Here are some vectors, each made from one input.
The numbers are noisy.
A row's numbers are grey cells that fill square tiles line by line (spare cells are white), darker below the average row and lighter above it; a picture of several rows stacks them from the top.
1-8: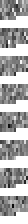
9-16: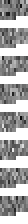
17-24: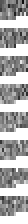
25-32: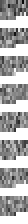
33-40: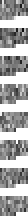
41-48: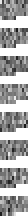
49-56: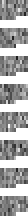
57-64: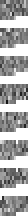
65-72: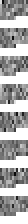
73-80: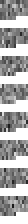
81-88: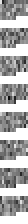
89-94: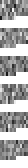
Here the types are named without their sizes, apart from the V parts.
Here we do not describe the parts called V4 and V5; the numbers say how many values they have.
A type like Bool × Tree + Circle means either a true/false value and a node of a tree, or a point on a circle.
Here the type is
Circle × (Circle + Unit) × V4 × V5.
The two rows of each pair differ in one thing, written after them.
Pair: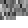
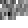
the value of V4
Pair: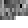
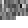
the place on one of the two circles
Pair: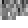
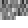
the place on one of the two circles
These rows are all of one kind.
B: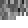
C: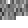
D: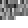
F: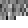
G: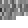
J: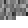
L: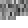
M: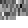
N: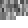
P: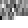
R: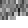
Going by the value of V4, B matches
F, J, M and R.
